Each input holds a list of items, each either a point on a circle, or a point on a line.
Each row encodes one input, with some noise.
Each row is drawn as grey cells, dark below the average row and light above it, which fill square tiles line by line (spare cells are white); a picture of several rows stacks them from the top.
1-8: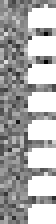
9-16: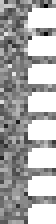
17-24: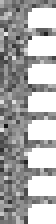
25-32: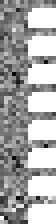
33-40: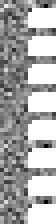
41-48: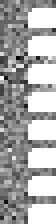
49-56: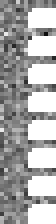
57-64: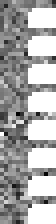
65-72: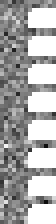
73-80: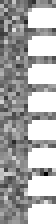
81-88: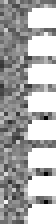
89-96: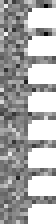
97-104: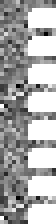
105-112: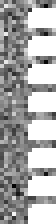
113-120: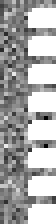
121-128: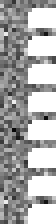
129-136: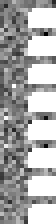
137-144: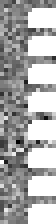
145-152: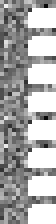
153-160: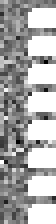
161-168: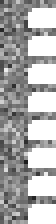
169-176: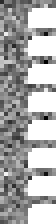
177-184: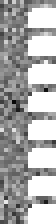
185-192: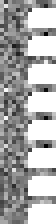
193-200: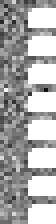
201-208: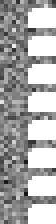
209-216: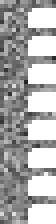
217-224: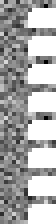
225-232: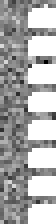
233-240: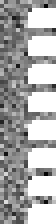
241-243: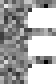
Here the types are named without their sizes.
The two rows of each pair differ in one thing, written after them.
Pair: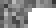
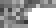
the place on the line in item 1 of the list
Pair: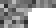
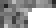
the place on the line in item 1 of the list
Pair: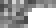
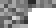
the place on the line in item 1 of the list
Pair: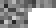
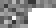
the place on the circle in item 2 of the list
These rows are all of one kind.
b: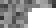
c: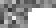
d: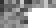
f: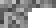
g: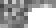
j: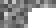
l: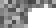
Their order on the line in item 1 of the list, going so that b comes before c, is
d, g, j, b, f, c, l.
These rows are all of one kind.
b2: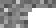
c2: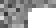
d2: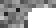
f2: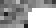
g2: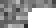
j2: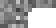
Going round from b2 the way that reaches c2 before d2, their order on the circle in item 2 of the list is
b2, j2, c2, d2, f2, g2.
